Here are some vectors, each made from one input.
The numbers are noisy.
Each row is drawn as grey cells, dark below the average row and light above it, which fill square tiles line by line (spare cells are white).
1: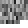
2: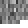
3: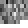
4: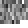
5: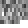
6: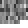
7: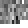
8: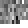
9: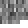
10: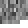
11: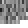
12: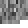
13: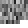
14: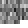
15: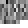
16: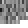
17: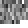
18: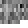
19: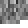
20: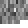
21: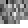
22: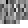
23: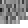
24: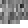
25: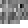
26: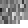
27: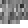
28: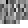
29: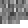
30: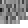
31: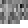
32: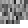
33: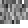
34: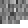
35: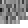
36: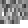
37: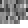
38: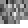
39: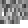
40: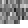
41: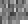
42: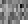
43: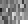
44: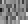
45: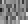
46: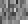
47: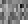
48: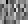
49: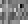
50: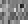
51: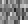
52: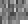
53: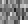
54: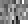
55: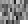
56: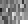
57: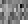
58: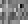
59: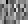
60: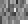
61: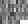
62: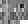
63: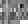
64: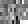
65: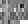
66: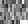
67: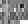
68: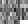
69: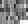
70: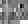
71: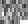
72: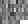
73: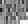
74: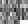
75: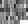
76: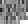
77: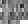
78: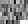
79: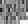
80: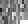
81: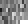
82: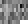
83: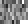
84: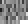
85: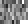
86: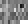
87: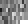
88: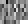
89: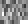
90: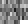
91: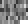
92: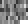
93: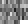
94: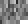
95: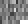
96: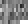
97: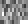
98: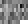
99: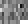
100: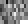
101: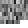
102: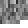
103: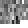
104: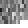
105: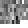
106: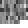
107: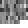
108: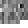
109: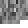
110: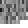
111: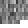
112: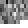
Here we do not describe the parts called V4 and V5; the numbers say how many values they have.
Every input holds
either a point on a 6-point circle, or a true/false value and a value of V5, or a value of V4.
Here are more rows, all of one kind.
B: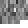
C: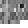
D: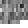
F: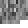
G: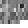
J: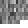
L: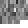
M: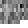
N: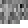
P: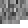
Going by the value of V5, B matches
C, G and L.
